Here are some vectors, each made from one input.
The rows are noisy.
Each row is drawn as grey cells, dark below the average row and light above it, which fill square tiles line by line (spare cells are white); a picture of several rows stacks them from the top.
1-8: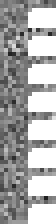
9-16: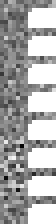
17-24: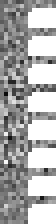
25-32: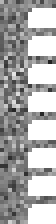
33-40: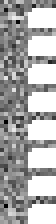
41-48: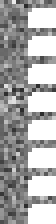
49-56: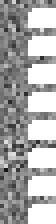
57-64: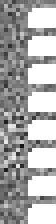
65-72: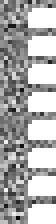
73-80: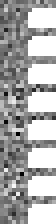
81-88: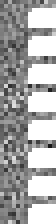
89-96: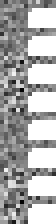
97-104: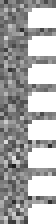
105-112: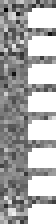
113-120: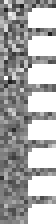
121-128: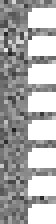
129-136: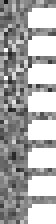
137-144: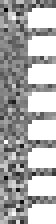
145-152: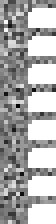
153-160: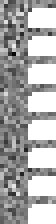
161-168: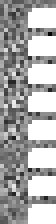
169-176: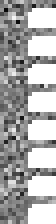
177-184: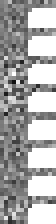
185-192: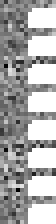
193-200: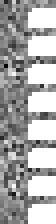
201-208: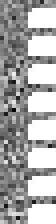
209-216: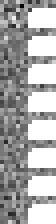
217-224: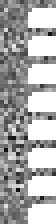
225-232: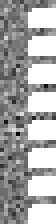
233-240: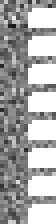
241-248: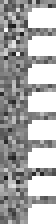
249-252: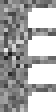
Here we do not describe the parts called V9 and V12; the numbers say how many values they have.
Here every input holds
either a point on an 8-point line, or a true/false value, a value of V9 and a value of V12.
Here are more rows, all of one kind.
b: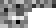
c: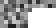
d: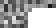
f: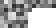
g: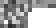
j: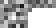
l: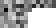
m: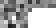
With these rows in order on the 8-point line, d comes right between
c and g.
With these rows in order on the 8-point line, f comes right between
j and l.
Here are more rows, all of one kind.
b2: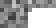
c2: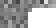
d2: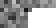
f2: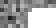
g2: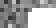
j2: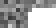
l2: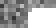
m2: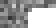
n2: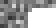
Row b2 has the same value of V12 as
d2 and g2.
